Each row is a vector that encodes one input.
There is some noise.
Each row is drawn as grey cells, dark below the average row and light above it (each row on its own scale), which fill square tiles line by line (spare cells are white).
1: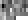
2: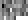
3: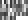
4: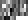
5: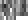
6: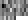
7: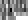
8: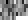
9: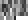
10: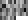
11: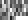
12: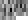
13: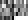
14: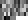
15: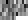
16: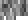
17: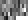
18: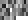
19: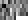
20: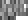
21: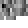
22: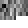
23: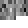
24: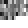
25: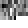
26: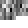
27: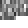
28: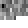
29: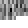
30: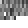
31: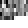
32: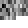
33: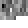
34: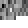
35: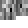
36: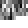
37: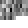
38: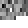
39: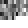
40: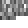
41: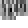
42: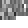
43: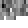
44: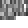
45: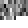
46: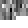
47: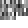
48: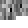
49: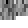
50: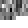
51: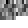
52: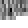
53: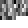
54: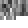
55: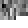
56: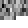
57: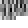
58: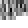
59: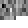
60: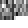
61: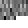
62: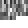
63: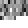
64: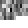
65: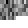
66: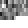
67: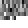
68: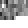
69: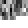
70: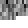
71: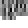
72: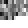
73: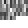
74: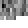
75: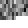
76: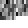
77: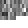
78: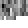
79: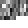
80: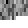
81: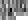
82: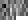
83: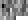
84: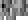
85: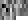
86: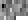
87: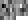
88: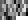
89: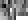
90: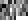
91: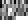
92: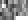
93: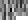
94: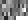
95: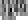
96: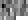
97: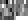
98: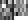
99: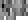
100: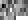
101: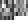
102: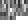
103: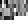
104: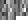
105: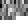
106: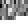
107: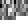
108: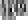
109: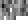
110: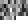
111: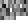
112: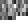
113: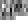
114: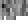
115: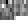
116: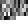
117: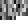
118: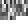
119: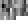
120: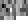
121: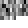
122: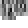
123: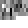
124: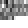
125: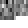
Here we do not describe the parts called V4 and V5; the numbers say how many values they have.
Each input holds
a value of V4, together with either one of 6 labels, or a true/false value and a value of V5.
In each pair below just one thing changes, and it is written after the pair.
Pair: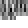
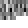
the true/false value
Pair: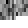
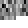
the value of V4
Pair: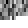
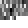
the value of V4
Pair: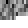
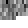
the true/false value
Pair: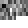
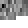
the value of V5
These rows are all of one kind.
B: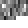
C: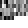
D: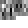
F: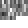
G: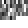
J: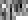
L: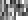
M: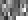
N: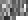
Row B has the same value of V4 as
M and N.
